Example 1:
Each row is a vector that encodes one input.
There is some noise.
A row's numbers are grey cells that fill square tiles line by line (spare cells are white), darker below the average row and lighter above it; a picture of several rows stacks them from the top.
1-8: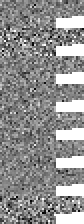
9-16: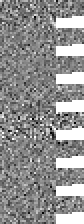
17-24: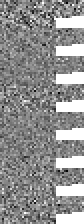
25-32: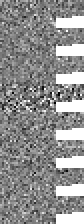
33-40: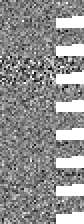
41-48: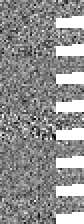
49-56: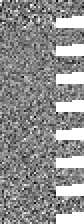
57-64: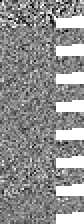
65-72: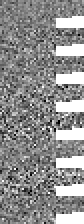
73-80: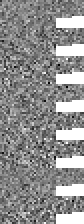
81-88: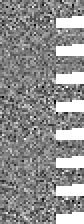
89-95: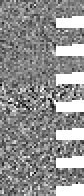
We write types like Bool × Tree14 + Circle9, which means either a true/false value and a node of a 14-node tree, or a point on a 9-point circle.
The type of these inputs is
Bool × Label5 × Line7 × Line7.
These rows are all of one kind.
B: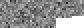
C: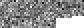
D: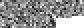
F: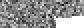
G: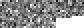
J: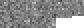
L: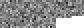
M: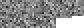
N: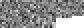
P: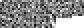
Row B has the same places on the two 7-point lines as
C, F and L.
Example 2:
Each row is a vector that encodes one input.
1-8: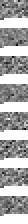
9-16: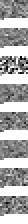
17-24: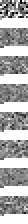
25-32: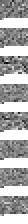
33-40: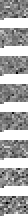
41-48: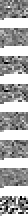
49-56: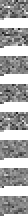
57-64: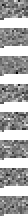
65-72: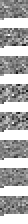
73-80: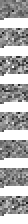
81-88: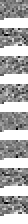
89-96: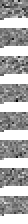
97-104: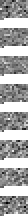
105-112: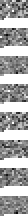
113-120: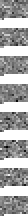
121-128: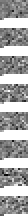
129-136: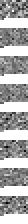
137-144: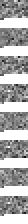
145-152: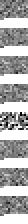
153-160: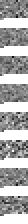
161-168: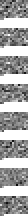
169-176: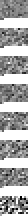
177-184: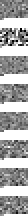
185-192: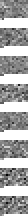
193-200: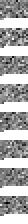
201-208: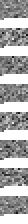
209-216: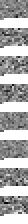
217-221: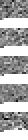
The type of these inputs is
List3(Line7).
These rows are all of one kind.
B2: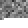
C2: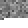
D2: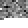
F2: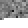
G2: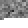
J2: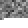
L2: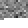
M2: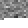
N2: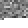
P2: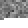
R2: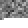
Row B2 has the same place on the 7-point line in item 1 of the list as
J2 and R2.
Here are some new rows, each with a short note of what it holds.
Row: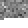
a list of two items
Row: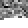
a list of one item
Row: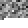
a list of one item
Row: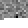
a list of three items
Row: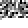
the empty list
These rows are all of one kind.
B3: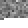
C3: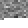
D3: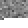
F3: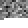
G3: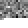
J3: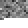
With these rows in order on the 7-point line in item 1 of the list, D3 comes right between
B3 and C3.
